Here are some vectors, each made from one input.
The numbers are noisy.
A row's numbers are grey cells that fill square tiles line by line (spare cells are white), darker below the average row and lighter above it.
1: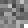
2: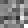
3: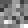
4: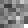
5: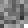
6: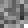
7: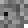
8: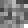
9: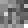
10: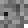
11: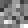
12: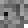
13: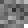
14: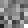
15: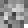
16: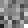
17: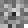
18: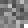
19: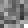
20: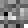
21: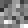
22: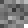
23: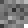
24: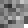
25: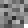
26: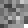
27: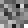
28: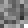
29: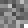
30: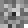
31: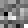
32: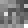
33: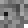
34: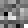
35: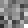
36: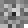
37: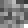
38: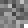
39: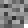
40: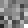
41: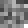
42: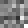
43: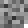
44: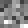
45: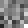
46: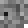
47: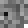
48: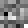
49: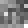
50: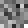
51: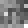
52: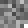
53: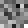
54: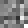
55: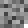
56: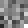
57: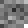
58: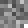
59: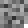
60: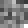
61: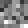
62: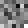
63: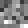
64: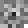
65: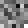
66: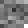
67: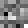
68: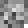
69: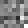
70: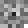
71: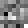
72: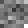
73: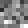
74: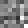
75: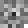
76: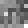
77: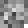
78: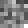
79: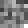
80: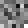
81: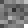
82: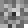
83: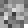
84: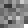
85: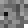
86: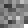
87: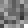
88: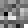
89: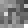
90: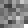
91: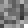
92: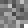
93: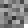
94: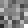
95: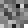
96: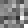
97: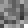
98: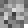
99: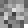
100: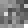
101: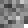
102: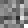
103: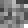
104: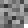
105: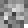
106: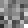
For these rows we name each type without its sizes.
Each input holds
a node of a tree.
